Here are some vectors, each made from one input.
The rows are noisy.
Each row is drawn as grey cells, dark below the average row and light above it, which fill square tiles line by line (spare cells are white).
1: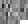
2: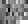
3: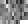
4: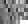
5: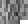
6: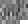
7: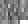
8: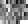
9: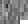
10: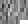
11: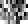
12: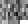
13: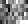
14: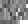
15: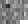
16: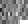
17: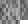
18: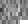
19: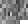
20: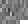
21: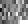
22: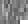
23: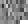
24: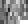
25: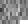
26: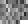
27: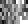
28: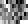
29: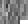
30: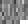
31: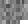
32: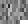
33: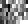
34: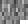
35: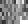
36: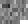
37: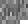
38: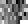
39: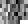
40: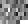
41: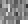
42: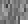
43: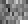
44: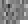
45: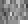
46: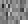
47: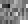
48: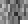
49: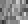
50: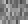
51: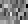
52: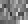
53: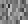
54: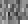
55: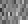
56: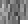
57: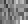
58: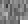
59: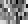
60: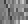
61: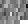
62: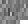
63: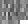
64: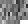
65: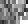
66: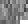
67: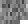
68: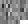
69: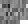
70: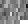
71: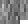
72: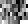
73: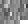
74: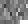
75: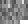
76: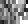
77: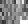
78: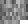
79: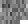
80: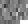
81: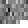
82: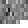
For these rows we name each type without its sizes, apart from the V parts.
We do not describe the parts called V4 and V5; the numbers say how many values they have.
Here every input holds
a point on a circle, together with either a point on a circle and a value of V5, or a value of V4.
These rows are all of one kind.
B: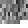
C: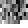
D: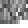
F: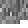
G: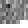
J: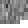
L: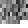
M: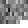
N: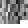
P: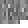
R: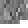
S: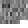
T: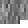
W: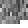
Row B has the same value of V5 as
D, J and P.
